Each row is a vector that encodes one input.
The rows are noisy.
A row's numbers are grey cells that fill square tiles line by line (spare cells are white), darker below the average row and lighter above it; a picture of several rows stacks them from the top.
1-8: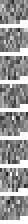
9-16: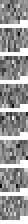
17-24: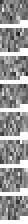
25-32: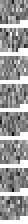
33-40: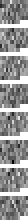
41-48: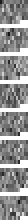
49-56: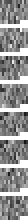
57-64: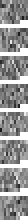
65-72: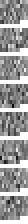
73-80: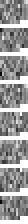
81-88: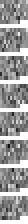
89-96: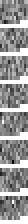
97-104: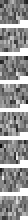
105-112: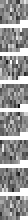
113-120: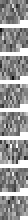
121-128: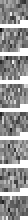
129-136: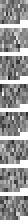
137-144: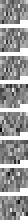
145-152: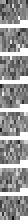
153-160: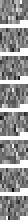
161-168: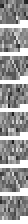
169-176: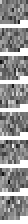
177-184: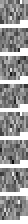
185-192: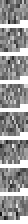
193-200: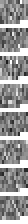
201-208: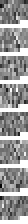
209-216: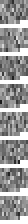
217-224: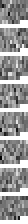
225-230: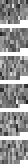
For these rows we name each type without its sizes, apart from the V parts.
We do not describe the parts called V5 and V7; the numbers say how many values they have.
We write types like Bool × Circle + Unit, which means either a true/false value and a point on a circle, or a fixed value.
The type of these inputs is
Label × Label × Label + Unit + V5 × V7.
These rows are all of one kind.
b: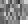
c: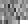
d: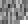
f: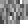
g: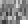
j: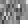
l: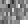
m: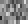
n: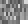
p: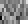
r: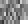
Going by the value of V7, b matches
f and r.
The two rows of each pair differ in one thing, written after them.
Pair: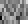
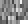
the value of V7
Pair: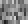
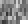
the value of V5
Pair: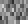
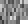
the value of V7
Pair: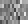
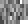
the value of V5
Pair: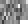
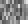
the value of V5
